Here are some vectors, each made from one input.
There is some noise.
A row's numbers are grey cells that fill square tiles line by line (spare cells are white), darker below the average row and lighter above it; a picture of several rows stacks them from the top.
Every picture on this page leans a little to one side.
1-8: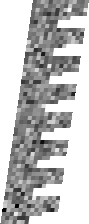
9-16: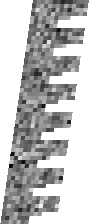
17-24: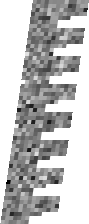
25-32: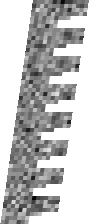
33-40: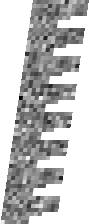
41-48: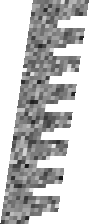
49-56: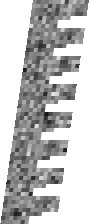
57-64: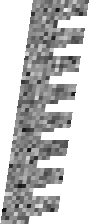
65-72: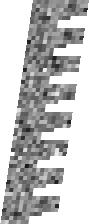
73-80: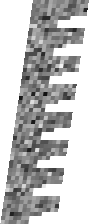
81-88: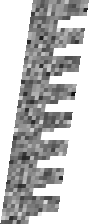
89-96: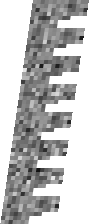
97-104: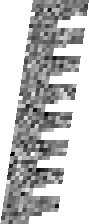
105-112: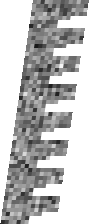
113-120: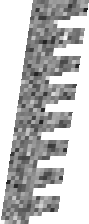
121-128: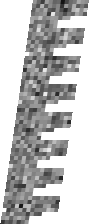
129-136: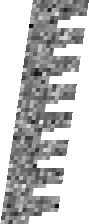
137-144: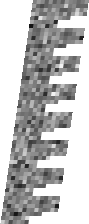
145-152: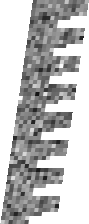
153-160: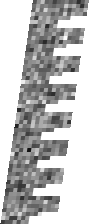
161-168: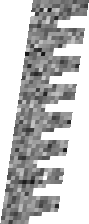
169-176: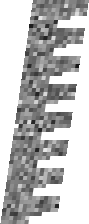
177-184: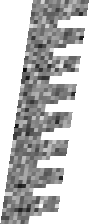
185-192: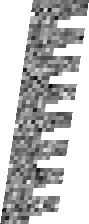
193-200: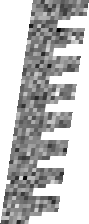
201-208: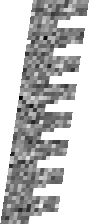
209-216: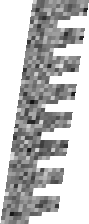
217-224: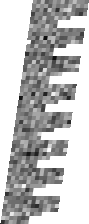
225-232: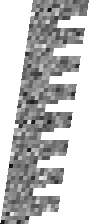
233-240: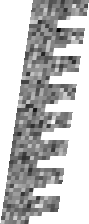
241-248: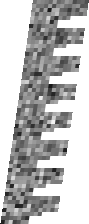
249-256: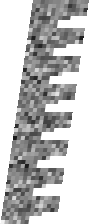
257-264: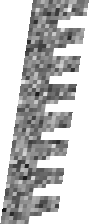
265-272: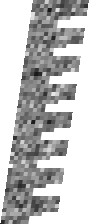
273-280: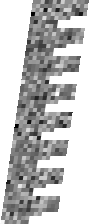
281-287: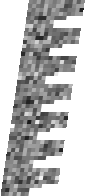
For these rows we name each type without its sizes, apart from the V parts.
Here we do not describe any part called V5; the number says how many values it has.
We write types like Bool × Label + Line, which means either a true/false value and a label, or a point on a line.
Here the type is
Bool × (Circle + Unit) + V5 × V5.
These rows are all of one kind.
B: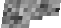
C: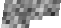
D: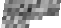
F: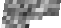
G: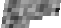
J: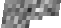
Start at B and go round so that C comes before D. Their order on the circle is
B, C, F, D, G, J.
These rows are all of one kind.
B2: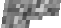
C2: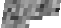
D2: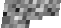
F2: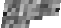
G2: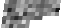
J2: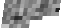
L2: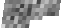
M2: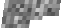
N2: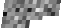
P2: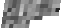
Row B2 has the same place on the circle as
D2, F2, G2 and P2.
